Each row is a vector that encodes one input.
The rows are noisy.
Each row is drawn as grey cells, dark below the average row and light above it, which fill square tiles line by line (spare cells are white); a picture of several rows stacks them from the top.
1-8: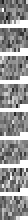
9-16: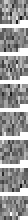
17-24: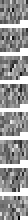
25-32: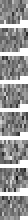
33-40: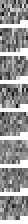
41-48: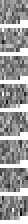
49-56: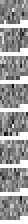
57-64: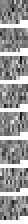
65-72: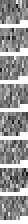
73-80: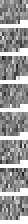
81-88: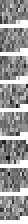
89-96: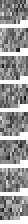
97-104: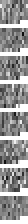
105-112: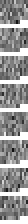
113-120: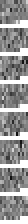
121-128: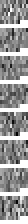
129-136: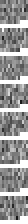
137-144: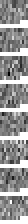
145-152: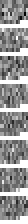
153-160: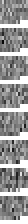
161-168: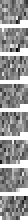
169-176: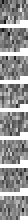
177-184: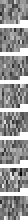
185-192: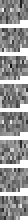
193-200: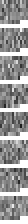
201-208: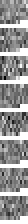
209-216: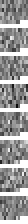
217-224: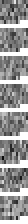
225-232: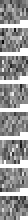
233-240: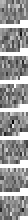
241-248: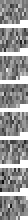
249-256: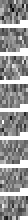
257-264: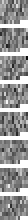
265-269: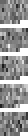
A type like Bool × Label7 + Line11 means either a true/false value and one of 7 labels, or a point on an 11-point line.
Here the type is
(Circle6 + Label10) × (Line7 + Line10).
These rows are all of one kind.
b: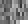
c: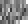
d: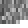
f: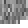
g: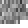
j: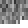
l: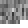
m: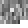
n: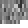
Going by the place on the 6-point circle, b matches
m and n.
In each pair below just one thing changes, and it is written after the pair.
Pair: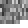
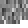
the place on the 6-point circle
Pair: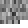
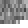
the place on the 10-point line
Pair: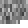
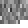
the place on the 10-point line
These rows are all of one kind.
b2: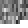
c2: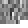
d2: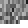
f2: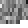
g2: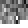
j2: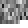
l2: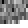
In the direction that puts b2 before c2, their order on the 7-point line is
l2, g2, b2, j2, f2, d2, c2.
